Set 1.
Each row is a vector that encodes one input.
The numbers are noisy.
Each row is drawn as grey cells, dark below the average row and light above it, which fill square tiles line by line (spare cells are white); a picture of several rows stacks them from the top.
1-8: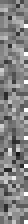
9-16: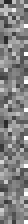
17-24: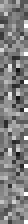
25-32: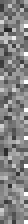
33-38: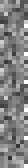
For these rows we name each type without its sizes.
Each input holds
a label.
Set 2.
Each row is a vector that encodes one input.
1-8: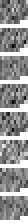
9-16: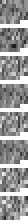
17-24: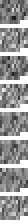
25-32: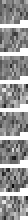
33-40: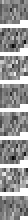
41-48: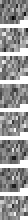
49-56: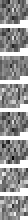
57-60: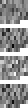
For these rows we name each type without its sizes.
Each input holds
a point on each of two lines.
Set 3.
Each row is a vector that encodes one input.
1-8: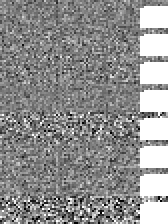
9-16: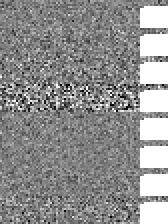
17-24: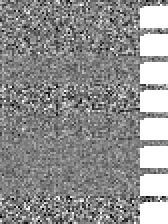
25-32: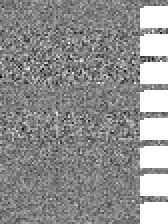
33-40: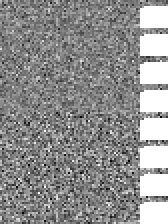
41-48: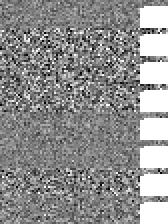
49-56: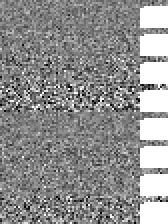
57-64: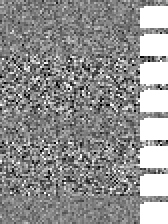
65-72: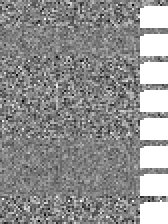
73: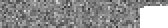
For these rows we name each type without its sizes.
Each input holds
four true/false values.
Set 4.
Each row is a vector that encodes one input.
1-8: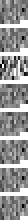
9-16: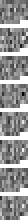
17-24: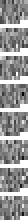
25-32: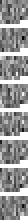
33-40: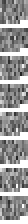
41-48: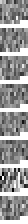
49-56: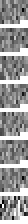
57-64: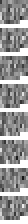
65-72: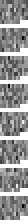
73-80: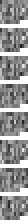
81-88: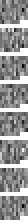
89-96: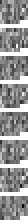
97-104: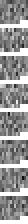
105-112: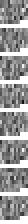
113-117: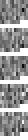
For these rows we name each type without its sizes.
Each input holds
either a point on a circle, or a fixed value.
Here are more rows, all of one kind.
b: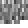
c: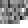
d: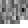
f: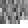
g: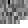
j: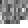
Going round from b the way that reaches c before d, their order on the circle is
b, j, c, g, f, d.
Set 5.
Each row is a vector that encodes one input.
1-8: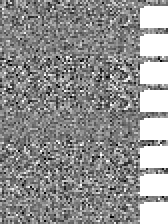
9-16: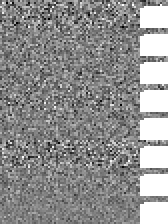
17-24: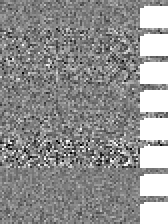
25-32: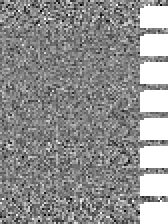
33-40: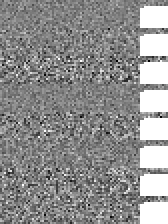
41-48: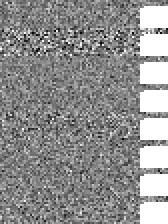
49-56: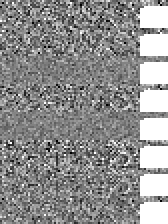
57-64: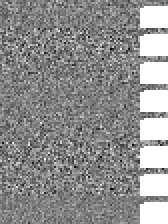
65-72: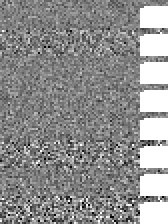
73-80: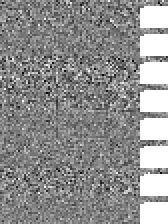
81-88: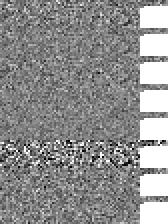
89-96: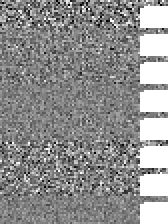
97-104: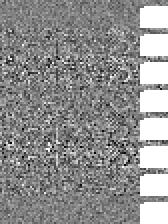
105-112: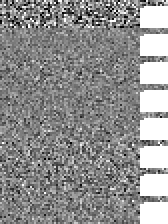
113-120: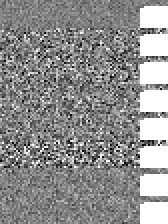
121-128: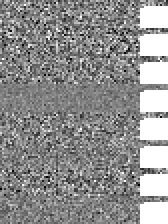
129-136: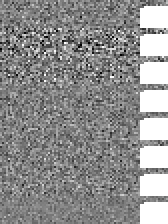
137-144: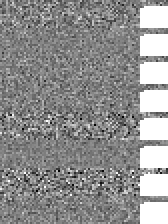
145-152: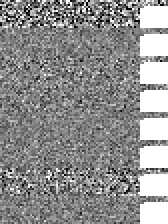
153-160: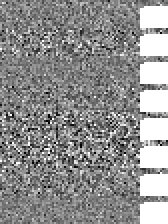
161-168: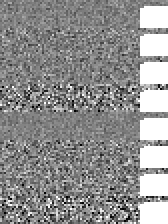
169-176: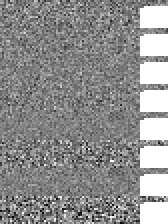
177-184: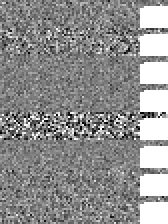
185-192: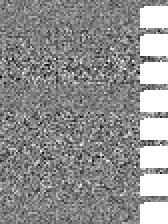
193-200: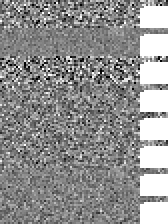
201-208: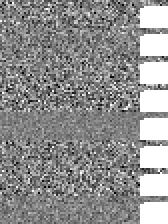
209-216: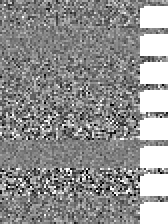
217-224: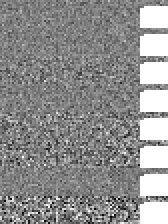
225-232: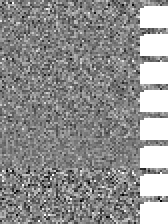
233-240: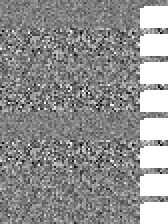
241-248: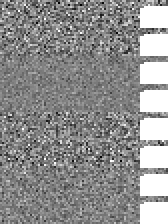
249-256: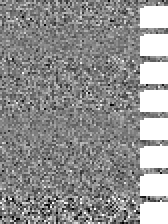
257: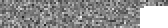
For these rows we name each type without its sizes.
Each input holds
a point on a line.
